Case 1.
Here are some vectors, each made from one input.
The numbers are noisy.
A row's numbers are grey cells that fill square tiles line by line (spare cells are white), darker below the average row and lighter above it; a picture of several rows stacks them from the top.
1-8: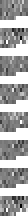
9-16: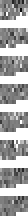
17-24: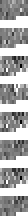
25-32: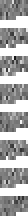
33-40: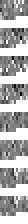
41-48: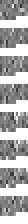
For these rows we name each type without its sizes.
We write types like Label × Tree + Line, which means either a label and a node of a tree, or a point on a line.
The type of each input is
Line.
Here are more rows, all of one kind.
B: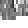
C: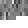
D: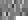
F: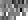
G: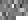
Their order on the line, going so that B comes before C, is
B, D, C, G, F.
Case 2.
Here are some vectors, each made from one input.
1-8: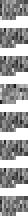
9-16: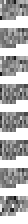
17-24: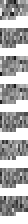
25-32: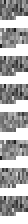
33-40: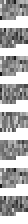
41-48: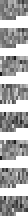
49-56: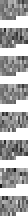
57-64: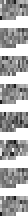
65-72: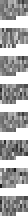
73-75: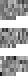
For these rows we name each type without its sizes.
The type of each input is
Line.
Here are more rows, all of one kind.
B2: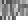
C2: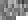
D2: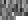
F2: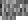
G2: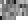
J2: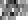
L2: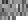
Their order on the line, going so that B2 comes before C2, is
J2, G2, B2, L2, C2, F2, D2.
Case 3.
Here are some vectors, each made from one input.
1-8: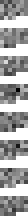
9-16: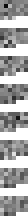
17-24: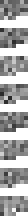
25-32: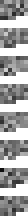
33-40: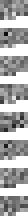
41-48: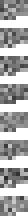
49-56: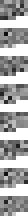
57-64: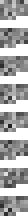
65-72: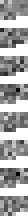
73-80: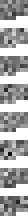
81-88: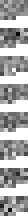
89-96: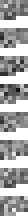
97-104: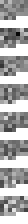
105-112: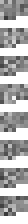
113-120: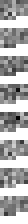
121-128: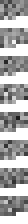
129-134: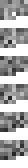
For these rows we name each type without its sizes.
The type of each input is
Line.
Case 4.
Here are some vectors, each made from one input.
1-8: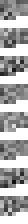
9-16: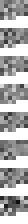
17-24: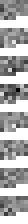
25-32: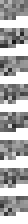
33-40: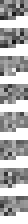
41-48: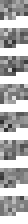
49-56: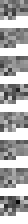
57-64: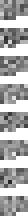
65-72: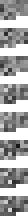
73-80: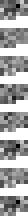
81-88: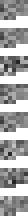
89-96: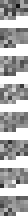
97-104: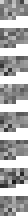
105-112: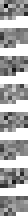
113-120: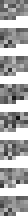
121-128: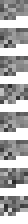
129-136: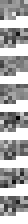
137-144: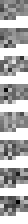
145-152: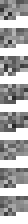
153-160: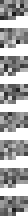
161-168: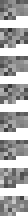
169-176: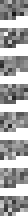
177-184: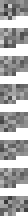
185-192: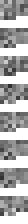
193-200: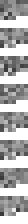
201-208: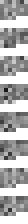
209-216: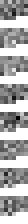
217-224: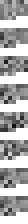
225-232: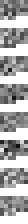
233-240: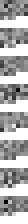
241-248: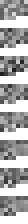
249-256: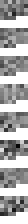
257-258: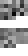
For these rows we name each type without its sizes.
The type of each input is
Line.
